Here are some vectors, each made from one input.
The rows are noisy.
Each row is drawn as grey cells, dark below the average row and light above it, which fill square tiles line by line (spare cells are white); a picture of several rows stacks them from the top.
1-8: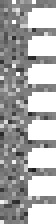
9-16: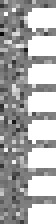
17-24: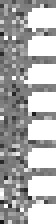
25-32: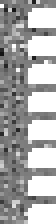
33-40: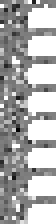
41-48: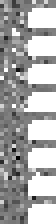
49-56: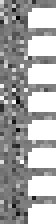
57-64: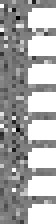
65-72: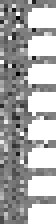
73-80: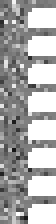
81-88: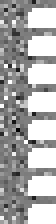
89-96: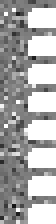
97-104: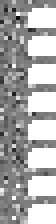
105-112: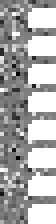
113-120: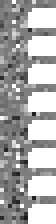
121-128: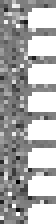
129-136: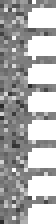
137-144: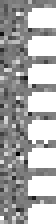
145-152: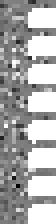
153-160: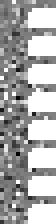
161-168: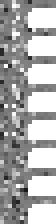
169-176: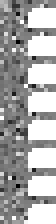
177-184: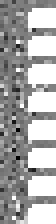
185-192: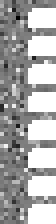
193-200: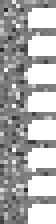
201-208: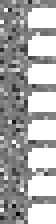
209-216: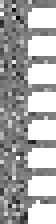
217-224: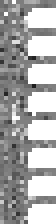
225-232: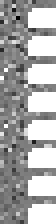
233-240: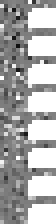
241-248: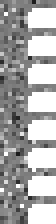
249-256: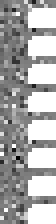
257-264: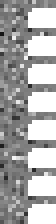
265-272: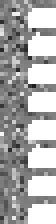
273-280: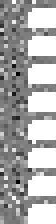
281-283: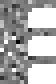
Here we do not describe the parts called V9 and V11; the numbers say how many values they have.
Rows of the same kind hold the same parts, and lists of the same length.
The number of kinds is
2.
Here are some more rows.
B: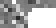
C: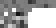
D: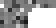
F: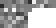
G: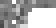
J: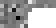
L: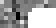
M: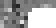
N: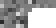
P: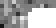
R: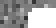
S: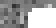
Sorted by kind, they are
B, C, F, G, P
D, J, L, M, N, R, S

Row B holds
a true/false value, a value of V9 and a value of V11.
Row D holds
a point on a 6-point line, a true/false value and a value of V11.
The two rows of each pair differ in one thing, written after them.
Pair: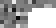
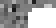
the true/false value
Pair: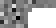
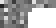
the place on the 6-point line
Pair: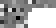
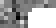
the place on the 6-point line
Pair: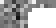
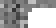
the true/false value
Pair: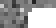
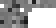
the place on the 6-point line
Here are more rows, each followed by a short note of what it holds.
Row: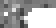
a true/false value, a value of V9 and a value of V11
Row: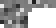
a point on a 6-point line, a true/false value and a value of V11
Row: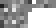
a true/false value, a value of V9 and a value of V11
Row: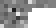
a point on a 6-point line, a true/false value and a value of V11
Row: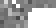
a true/false value, a value of V9 and a value of V11
